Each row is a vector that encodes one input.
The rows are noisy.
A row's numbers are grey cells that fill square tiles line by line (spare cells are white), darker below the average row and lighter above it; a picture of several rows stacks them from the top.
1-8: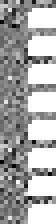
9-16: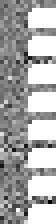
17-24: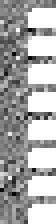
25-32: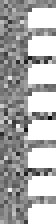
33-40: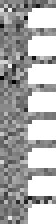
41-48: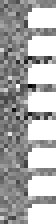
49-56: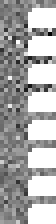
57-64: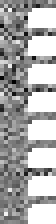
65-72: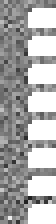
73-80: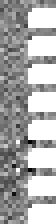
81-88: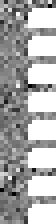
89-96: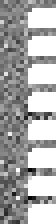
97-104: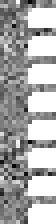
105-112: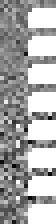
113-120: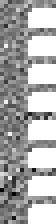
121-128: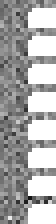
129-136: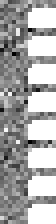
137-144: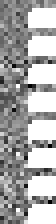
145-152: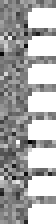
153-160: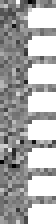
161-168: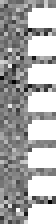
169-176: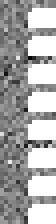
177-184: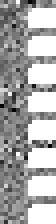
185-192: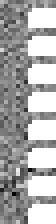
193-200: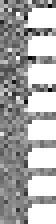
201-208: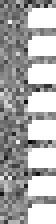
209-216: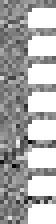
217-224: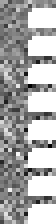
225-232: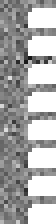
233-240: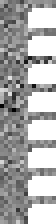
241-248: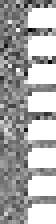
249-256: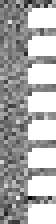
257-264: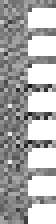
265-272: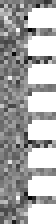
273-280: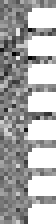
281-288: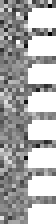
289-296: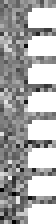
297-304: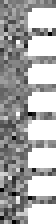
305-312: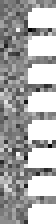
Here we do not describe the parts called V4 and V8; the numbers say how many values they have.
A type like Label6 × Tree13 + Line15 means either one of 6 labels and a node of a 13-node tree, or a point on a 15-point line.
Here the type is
Circle9 + Circle11 × V4 × V8.
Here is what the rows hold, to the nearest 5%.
About 40% of them hold a point on a 9-point circle. The rest hold a point on an 11-point circle, a value of V4 and a value of V8.
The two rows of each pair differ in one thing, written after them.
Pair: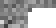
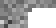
the value of V8
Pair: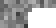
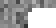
the value of V8
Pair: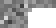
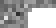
the value of V8
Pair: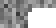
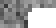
the value of V8
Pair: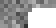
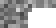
the value of V4
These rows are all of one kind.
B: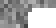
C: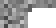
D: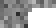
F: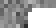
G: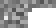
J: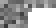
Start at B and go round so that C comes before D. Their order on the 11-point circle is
B, F, C, J, D, G.
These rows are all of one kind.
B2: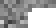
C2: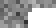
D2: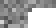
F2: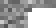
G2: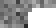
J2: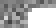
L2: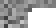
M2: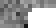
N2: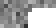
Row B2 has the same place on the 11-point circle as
G2 and J2.
